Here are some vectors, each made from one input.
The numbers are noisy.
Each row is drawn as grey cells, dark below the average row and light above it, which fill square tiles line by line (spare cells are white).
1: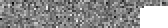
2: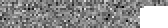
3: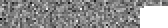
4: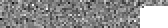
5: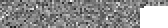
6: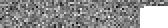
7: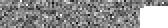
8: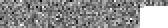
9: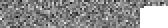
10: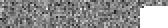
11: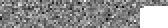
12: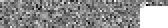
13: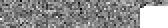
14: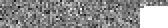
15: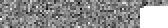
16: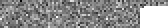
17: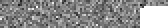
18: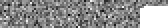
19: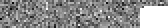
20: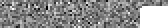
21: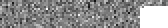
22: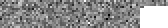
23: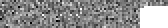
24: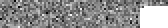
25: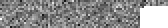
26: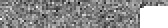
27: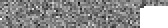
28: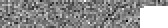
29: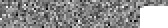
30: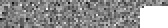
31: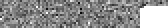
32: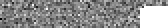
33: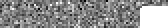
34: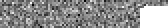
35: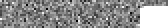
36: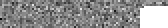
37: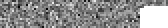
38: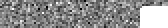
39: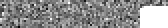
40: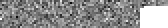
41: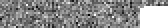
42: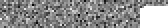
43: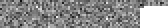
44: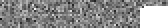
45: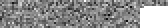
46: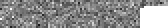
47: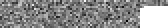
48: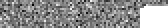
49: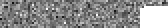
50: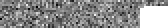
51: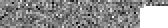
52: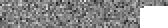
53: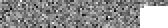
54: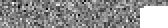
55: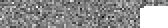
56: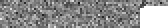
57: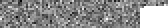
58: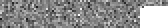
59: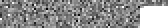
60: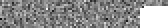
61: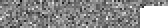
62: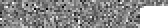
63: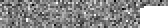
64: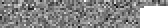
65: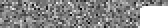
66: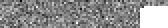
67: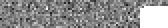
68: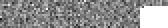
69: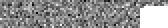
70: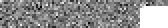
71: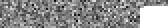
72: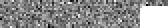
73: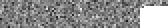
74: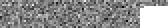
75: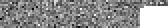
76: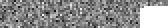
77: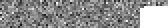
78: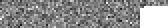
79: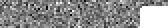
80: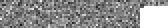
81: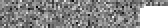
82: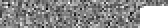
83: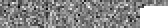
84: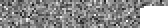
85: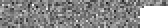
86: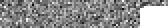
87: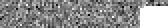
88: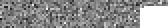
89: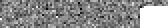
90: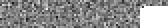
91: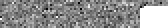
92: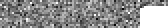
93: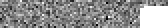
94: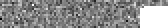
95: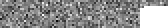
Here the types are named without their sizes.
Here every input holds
a true/false value, together with either a point on a circle, or a point on a line.
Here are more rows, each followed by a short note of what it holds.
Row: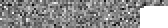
a point on a circle and a true/false value
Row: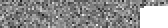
a point on a line and a true/false value
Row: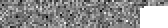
a point on a line and a true/false value
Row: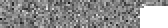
a point on a line and a true/false value
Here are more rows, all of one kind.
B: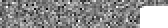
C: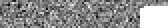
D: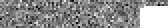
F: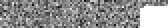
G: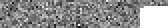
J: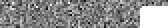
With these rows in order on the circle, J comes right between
B and D.
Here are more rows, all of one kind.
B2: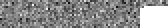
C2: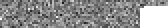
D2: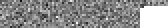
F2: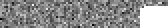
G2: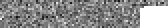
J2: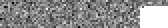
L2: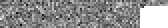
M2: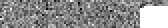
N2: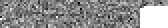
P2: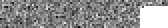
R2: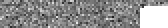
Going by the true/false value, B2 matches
F2, J2 and P2.
